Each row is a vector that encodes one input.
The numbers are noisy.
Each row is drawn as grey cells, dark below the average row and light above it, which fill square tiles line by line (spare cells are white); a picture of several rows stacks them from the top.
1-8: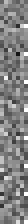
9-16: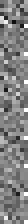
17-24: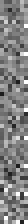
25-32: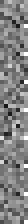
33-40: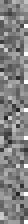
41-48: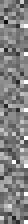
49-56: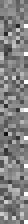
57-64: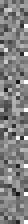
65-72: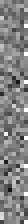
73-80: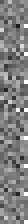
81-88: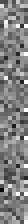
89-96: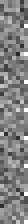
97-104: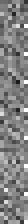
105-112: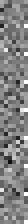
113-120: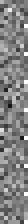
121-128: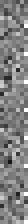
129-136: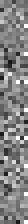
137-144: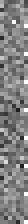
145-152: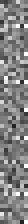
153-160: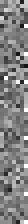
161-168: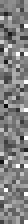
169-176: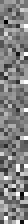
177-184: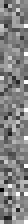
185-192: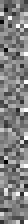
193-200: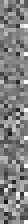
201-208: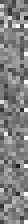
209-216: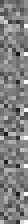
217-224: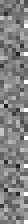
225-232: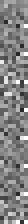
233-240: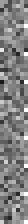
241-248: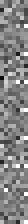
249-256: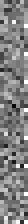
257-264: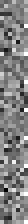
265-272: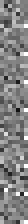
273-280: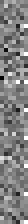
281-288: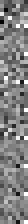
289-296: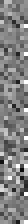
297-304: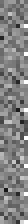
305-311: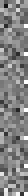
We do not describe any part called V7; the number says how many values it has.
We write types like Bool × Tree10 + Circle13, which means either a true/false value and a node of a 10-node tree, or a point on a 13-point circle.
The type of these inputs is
(Circle10 + Unit) × Tree12 × V7 + Line6 + Line10.
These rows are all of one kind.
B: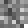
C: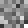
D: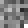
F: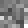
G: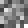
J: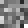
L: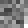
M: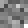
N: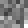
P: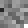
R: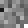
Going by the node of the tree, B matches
F, L, M and P.
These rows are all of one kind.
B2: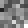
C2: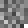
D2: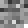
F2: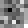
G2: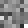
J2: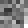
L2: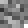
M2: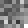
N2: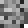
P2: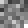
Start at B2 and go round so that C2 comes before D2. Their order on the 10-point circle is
B2, P2, L2, N2, G2, J2, M2, F2, C2, D2.
